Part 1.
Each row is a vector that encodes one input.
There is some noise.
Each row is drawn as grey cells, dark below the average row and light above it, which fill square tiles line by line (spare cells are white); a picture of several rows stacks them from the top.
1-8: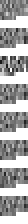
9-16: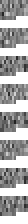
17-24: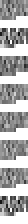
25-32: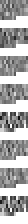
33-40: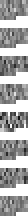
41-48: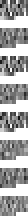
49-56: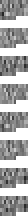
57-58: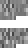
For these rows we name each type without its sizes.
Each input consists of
a list of points on a line.
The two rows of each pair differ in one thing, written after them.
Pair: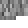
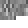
the place on the line in item 2 of the list
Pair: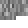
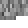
the place on the line in item 2 of the list
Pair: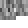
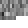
the place on the line in item 1 of the list
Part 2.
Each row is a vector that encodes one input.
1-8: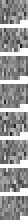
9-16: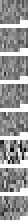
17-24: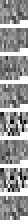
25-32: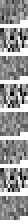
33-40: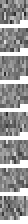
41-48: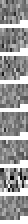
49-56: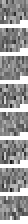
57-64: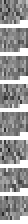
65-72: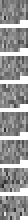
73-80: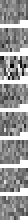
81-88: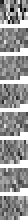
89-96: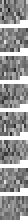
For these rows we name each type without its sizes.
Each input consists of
a list of points on a line.
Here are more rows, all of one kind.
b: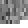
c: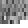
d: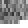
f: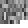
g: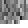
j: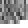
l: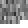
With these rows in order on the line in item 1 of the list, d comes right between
b and g.
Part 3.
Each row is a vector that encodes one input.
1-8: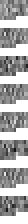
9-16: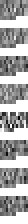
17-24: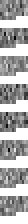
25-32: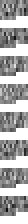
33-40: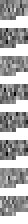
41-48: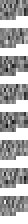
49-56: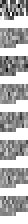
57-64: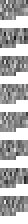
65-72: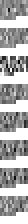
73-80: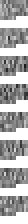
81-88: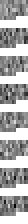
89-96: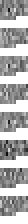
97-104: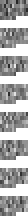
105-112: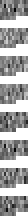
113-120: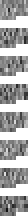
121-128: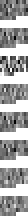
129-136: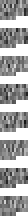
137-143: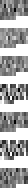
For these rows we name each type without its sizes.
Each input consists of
a list of points on a circle.
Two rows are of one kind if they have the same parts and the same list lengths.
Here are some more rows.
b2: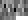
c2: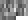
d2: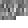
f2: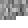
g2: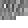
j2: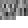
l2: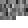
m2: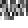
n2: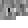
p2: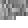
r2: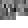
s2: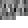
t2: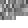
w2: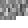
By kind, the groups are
b2, j2, l2, r2, s2
c2, d2, f2, g2, n2, p2, t2, w2
m2

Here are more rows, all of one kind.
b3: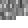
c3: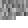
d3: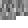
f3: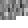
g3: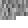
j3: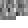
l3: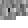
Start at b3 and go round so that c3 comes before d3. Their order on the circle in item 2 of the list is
b3, j3, l3, f3, g3, c3, d3.
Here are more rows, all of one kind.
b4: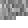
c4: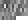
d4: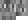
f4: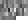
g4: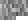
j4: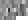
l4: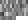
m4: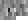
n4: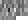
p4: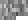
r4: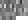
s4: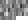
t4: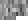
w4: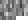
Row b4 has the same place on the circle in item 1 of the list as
g4, j4, p4 and t4.
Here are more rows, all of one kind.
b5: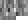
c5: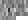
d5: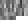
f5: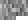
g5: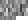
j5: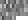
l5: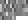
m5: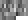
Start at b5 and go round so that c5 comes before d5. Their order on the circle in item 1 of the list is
b5, c5, f5, g5, l5, j5, d5, m5.
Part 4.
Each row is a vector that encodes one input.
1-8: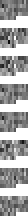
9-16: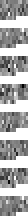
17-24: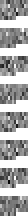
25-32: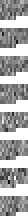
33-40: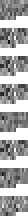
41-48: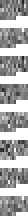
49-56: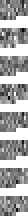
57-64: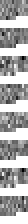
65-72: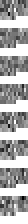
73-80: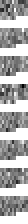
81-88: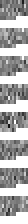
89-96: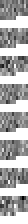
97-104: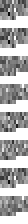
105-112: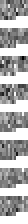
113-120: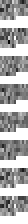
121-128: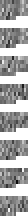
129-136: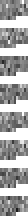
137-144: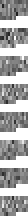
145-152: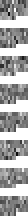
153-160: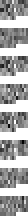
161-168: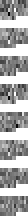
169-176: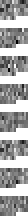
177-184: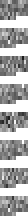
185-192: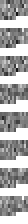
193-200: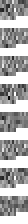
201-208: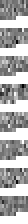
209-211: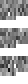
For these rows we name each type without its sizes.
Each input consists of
a point on a line, together with either a fixed value, or three true/false values.
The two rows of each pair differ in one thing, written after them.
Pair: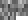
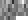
one of the three true/false values
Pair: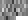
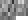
one of the three true/false values
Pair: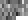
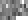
one of the three true/false values
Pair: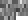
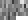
one of the three true/false values
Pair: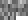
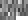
the place on the line
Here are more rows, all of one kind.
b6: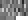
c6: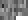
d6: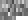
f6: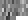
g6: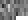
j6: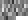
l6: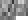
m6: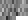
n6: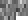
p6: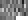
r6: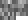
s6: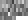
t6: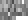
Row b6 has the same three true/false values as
c6 and p6.
